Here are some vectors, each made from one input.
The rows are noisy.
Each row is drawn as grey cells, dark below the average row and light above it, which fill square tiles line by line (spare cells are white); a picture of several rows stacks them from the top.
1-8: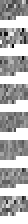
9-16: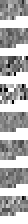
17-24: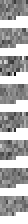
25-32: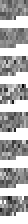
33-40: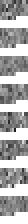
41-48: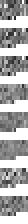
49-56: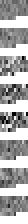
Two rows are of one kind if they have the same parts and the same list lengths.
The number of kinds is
3.
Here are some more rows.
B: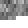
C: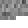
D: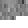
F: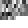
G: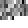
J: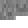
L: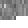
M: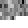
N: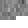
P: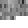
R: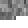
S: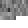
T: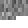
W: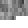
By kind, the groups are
B, F, G, J
C, D, L, M, N, P, R, T, W
S

